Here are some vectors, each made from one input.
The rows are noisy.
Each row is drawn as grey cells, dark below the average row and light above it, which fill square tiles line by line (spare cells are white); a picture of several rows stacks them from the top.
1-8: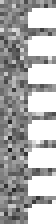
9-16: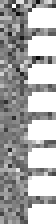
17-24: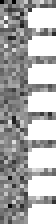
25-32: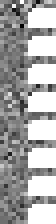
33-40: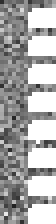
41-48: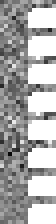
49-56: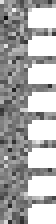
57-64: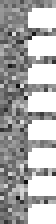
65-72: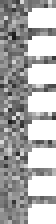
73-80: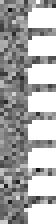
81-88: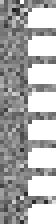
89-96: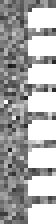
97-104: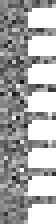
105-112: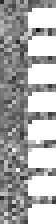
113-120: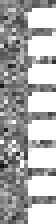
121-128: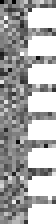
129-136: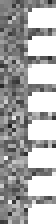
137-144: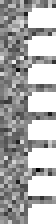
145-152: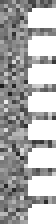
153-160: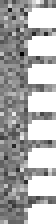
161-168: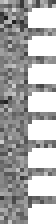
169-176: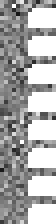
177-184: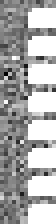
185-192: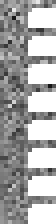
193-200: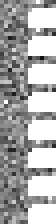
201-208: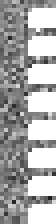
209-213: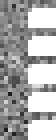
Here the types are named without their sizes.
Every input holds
a node of a tree, together with either a point on a line, or a node of a tree.
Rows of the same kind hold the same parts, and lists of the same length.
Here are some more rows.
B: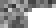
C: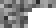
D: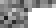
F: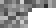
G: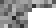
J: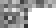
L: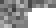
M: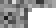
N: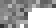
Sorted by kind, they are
B, C, D, J, L, M, N
F, G

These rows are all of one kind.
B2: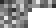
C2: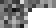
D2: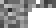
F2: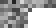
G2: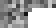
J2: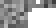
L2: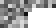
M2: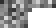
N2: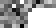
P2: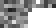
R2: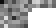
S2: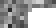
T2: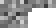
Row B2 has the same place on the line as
D2, J2, M2 and P2.
